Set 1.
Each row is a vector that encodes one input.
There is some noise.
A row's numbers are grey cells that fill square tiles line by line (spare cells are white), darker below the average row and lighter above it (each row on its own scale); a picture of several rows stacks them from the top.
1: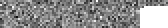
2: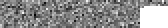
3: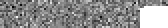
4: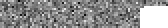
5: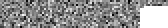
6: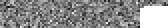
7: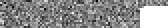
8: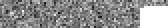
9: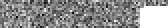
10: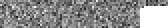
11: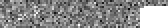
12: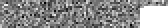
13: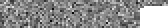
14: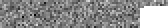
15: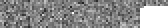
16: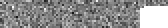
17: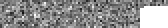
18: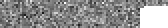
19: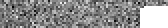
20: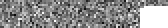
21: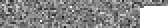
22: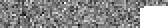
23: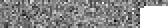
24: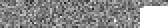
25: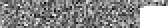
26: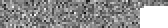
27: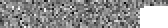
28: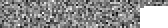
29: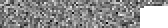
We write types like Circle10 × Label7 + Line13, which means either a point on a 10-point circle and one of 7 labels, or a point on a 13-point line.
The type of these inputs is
Bool × Bool × Bool.
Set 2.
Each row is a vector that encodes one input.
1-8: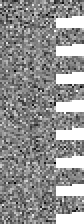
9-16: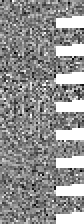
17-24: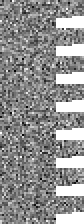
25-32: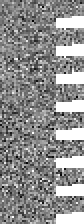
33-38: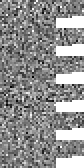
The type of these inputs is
Label8.
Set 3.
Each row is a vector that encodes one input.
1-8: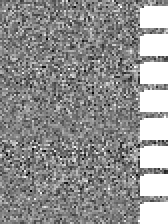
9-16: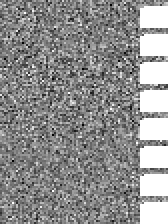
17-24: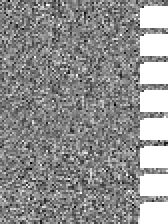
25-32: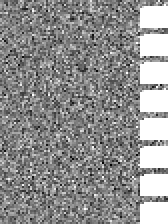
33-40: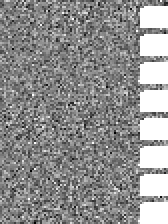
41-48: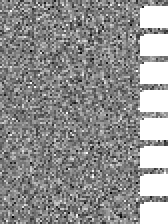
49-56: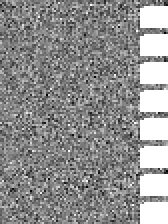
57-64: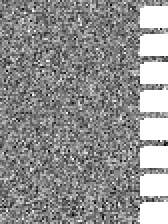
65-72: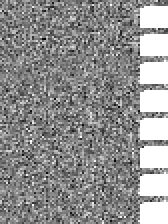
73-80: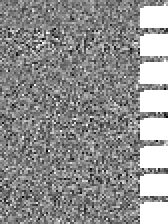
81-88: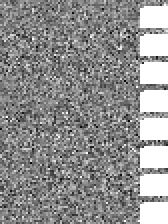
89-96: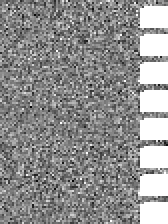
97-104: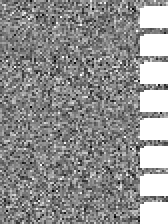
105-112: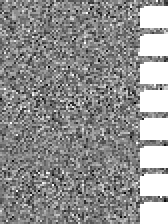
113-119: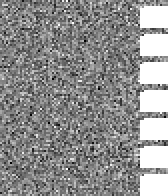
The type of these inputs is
Line11.
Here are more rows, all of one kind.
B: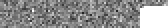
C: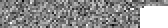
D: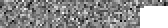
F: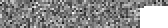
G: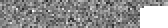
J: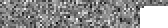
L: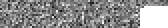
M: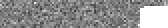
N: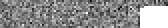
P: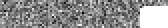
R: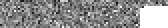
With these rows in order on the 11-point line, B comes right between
G and P.
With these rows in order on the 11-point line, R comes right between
C and L.
